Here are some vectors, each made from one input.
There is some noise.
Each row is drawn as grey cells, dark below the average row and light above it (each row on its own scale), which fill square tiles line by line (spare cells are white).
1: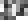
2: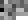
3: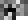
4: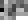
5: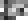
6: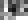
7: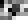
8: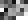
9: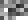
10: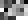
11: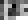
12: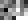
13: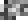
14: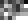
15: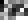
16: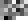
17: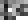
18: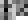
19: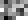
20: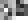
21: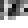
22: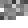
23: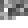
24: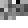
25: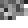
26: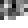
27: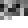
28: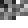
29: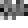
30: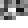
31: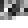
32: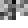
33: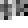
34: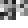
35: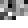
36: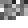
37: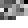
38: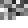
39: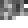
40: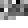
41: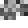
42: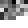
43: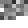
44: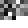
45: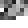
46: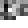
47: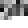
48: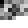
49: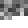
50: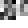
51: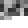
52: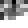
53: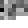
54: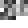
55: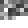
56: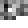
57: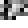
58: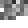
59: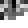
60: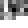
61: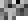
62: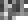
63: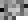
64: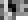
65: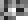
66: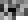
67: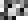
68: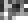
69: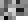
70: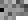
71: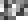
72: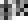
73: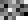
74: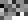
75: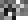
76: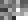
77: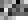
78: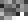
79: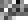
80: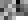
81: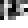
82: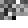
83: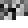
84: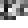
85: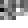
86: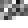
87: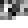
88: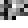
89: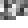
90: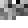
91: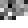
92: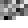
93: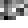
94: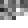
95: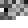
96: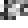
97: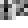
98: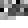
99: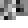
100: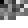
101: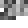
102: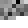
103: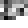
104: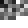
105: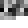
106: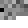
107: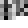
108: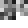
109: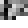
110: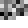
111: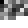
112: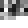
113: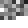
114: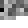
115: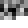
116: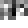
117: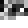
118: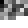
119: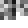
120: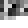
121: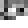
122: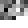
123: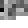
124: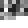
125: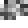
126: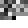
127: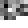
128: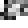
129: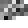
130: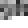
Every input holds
one of 10 labels and a true/false value.
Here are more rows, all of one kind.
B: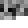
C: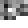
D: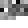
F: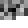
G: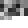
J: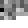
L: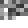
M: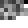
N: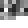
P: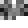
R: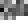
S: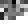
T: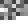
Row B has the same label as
F, P and R.
